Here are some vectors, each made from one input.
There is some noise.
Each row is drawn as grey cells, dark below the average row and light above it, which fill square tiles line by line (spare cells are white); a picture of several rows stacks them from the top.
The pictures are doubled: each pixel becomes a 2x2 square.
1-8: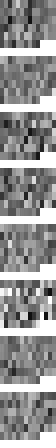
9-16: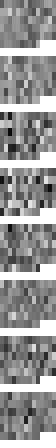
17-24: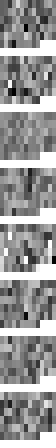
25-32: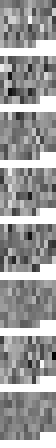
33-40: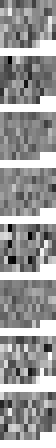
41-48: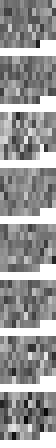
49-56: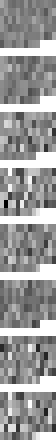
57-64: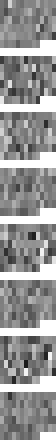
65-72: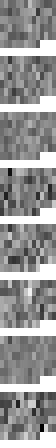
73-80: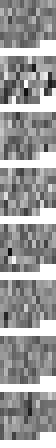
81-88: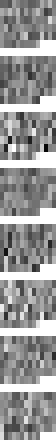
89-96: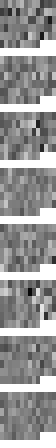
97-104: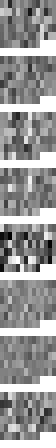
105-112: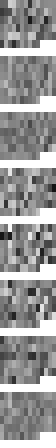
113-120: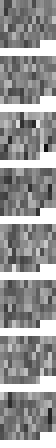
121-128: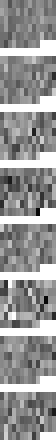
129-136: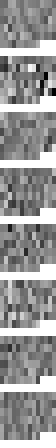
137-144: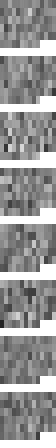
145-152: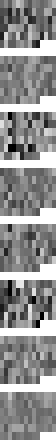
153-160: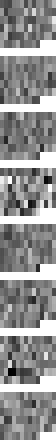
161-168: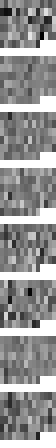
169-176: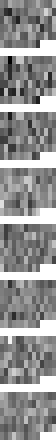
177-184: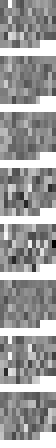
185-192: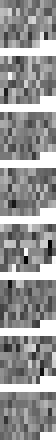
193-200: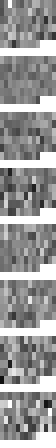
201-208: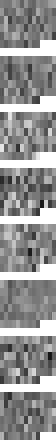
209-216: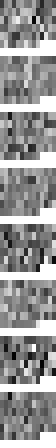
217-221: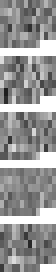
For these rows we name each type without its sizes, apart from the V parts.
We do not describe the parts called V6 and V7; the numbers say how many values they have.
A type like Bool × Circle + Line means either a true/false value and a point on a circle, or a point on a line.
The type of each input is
Tree × Tree × (Tree + V7) × V6.
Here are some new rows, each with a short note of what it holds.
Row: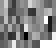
a node of each of three trees and a value of V6
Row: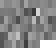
a node of each of three trees and a value of V6
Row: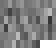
a node of each of three trees and a value of V6
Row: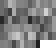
a node of each of three trees and a value of V6
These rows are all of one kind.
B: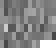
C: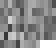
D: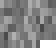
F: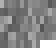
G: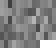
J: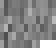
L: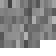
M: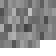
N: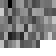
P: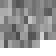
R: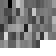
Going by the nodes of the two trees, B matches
D, J, M and N.
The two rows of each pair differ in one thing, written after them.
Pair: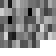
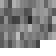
the value of V7
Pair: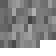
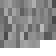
the value of V6
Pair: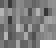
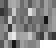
the node of one of the two trees
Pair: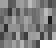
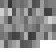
the node of one of the two trees
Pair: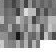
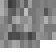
the value of V7
